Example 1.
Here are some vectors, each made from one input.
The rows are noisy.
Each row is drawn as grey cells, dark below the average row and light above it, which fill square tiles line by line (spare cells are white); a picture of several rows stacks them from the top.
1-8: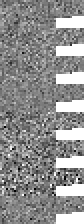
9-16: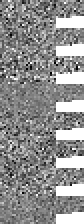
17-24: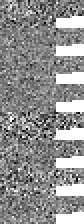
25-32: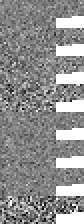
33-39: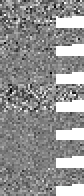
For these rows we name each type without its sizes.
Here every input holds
either a point on a line, or three true/false values.
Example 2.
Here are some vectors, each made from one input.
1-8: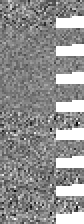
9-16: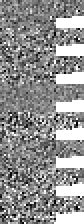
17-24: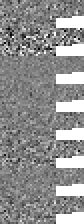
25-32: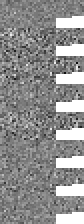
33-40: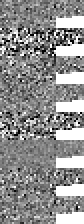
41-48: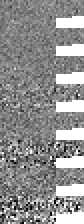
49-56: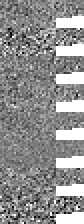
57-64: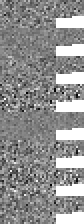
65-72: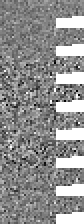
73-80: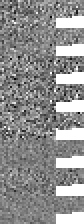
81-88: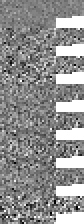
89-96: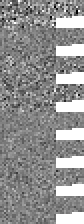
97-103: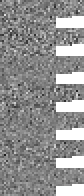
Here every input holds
a point on a 10-point line and a node of an 11-node tree.
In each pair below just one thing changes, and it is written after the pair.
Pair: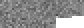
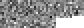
the node of the tree
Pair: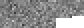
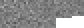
the place on the 10-point line
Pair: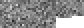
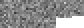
the node of the tree
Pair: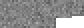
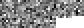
the node of the tree
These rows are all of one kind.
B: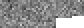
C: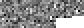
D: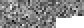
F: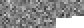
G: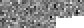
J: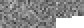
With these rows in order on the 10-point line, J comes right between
C and D.
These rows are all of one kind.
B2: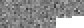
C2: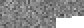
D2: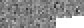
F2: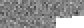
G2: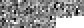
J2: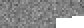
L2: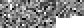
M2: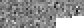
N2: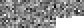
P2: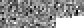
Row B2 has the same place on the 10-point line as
C2, D2, G2 and J2.
